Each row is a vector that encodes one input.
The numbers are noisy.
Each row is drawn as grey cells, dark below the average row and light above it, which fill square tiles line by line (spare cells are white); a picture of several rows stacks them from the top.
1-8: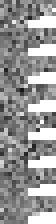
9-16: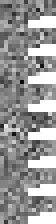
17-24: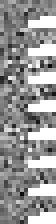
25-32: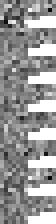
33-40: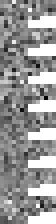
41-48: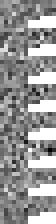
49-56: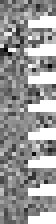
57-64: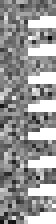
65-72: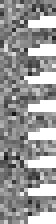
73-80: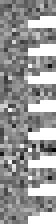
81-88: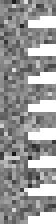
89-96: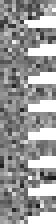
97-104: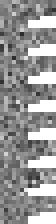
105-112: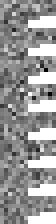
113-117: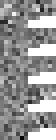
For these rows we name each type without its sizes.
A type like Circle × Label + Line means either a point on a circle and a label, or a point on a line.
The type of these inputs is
(Bool × Bool × Bool + Line) × Line.
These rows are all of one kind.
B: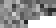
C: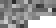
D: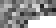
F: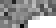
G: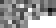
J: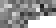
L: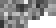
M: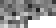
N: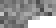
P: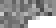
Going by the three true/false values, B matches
M and P.
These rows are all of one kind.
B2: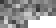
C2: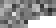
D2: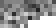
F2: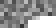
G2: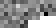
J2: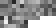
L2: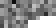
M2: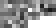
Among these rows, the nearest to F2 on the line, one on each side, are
B2 and G2.
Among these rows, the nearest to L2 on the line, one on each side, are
D2 and J2.
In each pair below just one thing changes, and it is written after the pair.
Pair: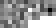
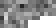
the place on the line
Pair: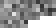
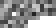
one of the three true/false values
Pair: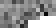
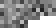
one of the three true/false values
